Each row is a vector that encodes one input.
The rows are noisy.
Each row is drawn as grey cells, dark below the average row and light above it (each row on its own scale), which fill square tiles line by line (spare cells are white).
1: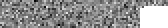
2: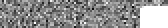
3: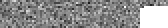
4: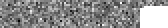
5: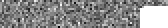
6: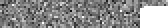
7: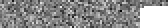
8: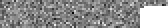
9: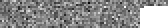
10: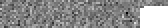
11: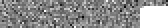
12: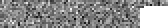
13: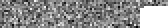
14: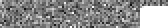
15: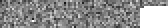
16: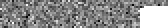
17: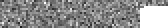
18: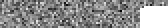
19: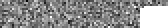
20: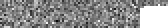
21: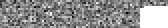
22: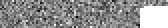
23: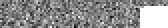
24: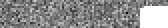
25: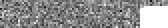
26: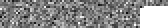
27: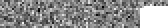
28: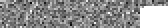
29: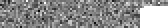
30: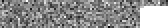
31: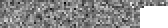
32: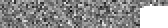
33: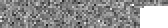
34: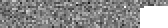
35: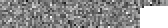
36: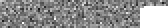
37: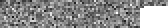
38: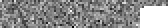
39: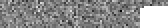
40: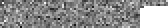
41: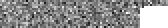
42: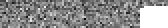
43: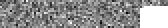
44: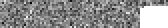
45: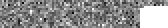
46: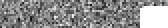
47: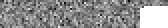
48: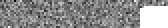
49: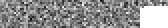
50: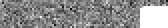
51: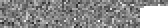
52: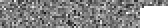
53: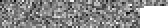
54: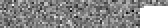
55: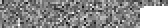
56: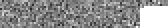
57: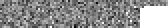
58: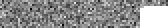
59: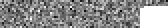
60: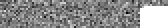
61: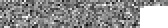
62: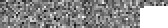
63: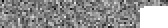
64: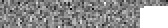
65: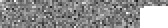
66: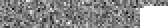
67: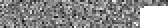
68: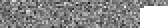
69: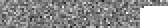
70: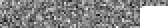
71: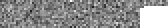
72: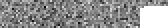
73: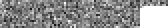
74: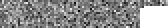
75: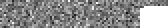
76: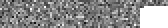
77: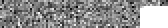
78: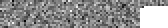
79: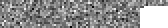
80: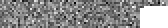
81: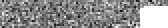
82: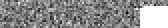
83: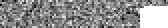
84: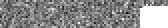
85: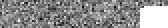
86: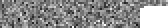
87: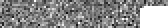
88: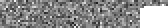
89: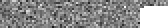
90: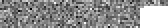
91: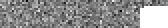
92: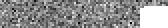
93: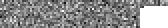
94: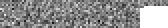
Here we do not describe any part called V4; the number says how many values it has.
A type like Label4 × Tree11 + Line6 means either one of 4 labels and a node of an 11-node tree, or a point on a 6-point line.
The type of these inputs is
List2(Bool × V4).
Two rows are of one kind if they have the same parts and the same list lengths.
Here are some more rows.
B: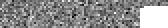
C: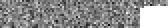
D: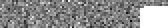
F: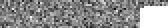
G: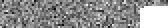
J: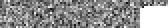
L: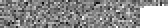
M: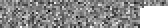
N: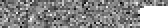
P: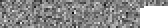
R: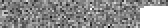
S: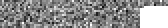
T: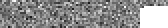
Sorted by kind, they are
B, D, S
C, F, G, J, L, M, N, P, R
T

